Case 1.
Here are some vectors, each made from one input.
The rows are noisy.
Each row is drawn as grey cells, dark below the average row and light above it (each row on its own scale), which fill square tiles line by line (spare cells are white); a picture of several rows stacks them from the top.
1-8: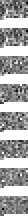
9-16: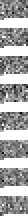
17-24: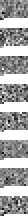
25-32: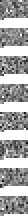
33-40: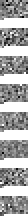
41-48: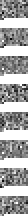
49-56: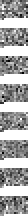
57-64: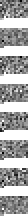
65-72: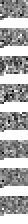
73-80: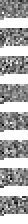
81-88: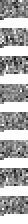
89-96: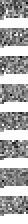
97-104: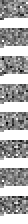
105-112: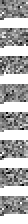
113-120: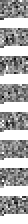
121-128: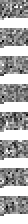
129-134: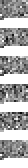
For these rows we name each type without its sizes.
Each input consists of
a list of points on a line.
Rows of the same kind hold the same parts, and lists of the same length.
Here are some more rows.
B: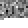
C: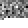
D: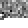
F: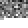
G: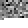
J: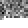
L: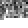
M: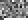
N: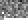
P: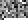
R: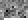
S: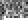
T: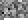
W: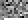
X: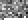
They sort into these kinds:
B, C, P, T, X
D, M, R
F, J, L, N, S
G, W

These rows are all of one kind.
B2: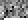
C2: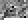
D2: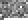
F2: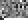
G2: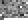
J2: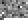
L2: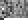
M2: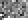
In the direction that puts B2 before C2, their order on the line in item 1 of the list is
F2, L2, M2, D2, G2, J2, B2, C2.
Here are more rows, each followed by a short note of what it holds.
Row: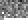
a list of one item
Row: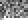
a list of one item
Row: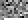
the empty list
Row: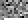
the empty list
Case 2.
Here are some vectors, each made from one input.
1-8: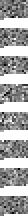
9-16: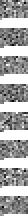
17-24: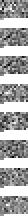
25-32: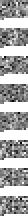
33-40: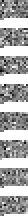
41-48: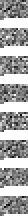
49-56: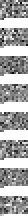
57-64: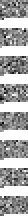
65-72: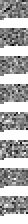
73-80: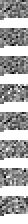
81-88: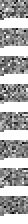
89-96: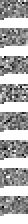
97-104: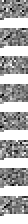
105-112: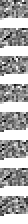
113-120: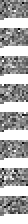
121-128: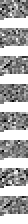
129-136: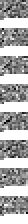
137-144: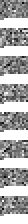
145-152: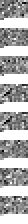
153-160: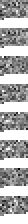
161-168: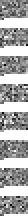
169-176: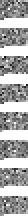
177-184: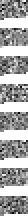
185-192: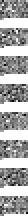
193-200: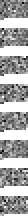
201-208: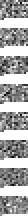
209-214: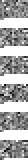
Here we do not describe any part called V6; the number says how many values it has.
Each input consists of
either a point on a 17-point line, or four true/false values and a value of V6.
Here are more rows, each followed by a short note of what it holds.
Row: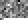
four true/false values and a value of V6
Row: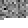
four true/false values and a value of V6
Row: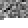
a point on a 17-point line
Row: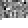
four true/false values and a value of V6
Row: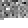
four true/false values and a value of V6
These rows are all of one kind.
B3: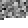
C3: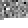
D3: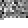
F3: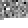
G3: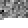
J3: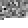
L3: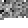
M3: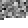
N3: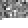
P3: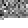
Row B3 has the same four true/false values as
C3, F3, J3 and M3.
